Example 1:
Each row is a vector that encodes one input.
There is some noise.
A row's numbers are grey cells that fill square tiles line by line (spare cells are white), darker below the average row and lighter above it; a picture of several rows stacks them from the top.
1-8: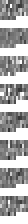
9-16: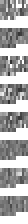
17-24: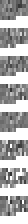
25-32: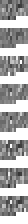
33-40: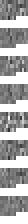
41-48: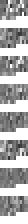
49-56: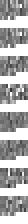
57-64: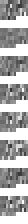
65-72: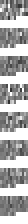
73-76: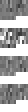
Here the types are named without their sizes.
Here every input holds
a point on a line and a true/false value.
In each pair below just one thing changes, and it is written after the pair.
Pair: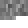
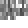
the true/false value
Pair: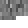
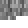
the place on the line
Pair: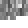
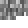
the place on the line
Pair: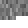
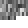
the true/false value
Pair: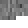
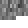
the true/false value
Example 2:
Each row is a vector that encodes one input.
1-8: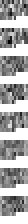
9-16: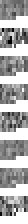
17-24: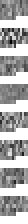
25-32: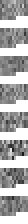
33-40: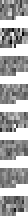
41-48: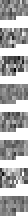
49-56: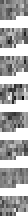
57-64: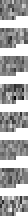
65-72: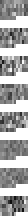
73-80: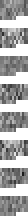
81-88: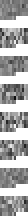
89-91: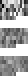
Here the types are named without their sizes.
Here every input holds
a list of points on a line.
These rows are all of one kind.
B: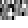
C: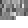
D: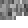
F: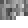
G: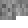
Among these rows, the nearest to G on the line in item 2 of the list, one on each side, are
B and C.
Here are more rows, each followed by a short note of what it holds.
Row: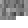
a list of one item
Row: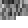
a list of two items
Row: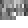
a list of two items
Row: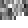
a list of two items
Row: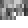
a list of one item
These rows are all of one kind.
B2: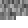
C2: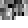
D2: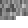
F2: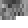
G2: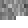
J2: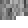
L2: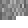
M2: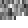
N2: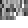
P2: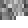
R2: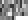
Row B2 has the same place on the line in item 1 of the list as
G2, M2 and P2.
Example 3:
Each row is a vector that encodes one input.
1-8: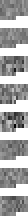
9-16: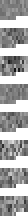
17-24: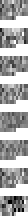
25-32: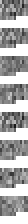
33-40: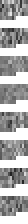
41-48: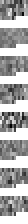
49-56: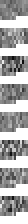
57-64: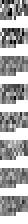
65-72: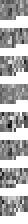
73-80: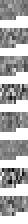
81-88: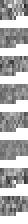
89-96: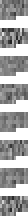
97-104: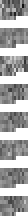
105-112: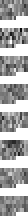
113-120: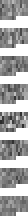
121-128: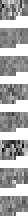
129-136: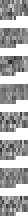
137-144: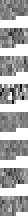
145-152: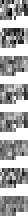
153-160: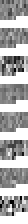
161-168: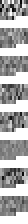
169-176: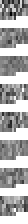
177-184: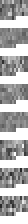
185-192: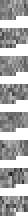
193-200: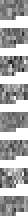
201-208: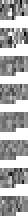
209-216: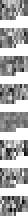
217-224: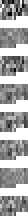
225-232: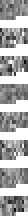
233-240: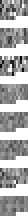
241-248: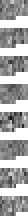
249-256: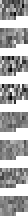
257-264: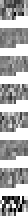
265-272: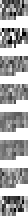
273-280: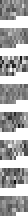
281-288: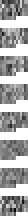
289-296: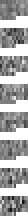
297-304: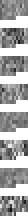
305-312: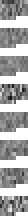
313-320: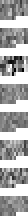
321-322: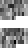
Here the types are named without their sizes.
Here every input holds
a list of points on a line.
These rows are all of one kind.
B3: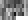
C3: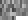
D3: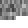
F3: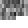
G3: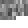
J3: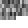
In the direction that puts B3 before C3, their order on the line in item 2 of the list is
F3, B3, J3, C3, D3, G3.
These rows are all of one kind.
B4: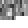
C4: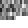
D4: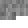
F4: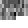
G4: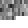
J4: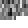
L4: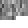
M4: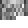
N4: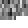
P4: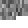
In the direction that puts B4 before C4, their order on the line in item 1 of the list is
F4, D4, L4, B4, M4, N4, G4, J4, C4, P4.
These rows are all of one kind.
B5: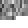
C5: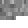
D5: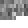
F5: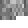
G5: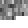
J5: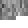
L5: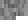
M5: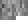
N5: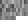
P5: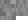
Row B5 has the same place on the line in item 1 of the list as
C5, F5, G5 and P5.
